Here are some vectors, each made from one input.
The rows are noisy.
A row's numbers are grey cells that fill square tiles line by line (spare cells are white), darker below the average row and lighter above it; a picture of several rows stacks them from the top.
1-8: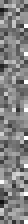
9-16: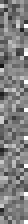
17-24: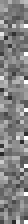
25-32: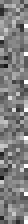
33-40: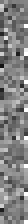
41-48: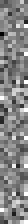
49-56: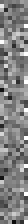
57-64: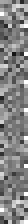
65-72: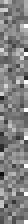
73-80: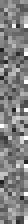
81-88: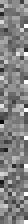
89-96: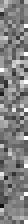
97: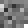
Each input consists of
either a fixed value, or four true/false values.
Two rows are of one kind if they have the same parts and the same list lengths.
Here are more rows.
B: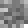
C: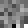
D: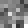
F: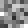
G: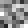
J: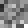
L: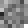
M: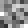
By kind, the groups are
B, C, D, J, L
F, G, M

